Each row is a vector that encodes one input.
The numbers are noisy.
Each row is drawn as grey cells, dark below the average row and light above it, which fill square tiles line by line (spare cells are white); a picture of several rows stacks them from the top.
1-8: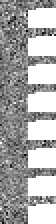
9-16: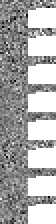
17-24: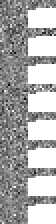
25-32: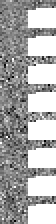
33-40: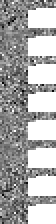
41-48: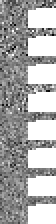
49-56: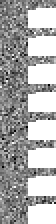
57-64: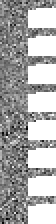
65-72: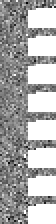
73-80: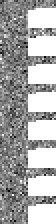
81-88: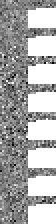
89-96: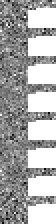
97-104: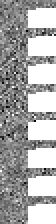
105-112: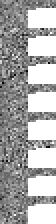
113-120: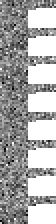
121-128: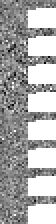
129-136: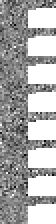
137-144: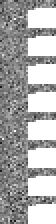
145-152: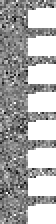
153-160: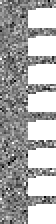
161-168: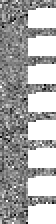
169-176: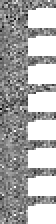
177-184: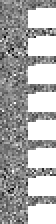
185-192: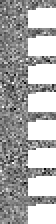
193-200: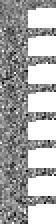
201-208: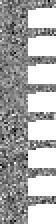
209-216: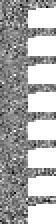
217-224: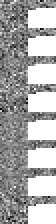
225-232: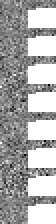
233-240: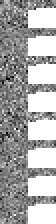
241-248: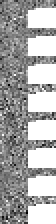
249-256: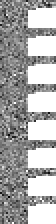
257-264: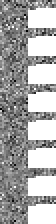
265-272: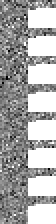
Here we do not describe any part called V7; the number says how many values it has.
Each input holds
either two labels (each one of 8), or a point on an 11-point line, or a value of V7.
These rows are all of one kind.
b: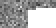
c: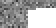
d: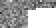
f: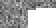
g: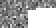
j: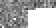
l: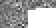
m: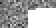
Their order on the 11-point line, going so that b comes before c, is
g, m, l, b, f, c, d, j.
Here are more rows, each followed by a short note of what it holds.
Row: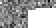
a value of V7
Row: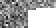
two labels (each one of 8)
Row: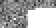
a point on an 11-point line
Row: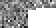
two labels (each one of 8)
